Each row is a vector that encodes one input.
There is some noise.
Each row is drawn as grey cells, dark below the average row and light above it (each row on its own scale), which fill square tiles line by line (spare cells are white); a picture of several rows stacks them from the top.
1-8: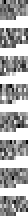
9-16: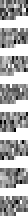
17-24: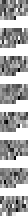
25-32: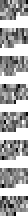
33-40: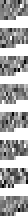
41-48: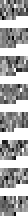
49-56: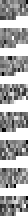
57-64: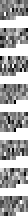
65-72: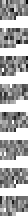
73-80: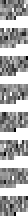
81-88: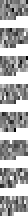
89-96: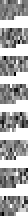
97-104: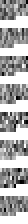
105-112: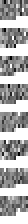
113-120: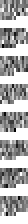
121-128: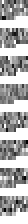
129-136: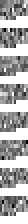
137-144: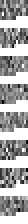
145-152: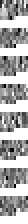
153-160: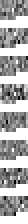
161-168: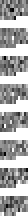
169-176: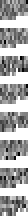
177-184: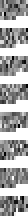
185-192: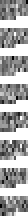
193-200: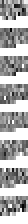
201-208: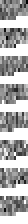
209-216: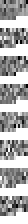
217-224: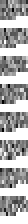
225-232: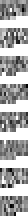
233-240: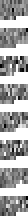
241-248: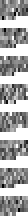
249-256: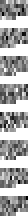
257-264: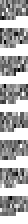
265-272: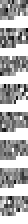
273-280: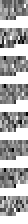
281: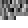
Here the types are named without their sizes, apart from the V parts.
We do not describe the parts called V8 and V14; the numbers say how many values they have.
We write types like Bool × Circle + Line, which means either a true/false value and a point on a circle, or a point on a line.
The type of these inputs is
(Bool × Circle + Unit) × (Line + V14) × V8.
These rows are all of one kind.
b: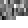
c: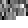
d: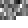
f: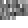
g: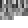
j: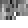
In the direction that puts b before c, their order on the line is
f, d, b, c, j, g.
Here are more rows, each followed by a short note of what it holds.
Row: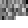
a point on a line and a value of V8
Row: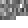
a point on a circle, a point on a line, a true/false value and a value of V8
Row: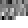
a point on a circle, a point on a line, a true/false value and a value of V8
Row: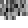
a point on a circle, a point on a line, a true/false value and a value of V8
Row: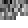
a point on a line and a value of V8
